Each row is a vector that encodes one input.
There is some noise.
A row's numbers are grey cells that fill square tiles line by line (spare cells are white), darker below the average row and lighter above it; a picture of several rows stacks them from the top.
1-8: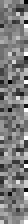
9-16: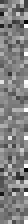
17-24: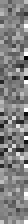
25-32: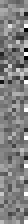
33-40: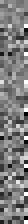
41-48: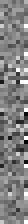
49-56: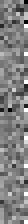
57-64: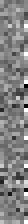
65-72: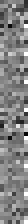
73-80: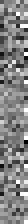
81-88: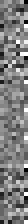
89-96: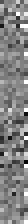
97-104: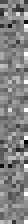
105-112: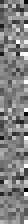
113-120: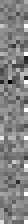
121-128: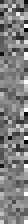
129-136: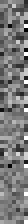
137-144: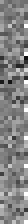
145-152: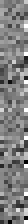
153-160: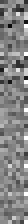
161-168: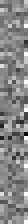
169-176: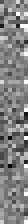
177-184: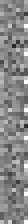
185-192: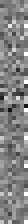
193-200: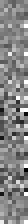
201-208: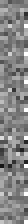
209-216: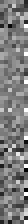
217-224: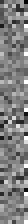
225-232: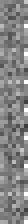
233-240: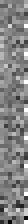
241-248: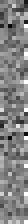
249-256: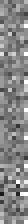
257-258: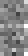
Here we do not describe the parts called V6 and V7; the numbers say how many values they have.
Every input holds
either a fixed value, or a node of a 10-node tree, or three true/false values, a value of V6 and a value of V7.
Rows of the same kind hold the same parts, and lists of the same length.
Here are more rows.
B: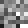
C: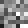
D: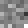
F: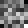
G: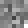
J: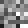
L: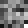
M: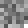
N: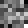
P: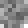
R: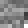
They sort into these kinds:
B, C, J
D, G, M, P, R
F, L, N

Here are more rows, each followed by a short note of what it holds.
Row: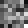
a node of a 10-node tree
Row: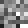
a fixed value
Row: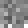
three true/false values, a value of V6 and a value of V7
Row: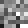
a fixed value
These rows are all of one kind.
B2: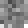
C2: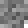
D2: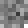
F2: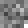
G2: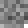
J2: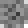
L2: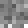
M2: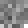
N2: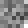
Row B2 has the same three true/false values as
L2 and M2.
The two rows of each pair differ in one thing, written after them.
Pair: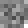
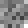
the value of V6
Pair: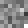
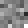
the value of V6
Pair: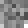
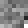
the value of V6
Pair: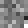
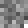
one of the three true/false values
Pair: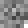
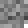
the value of V6
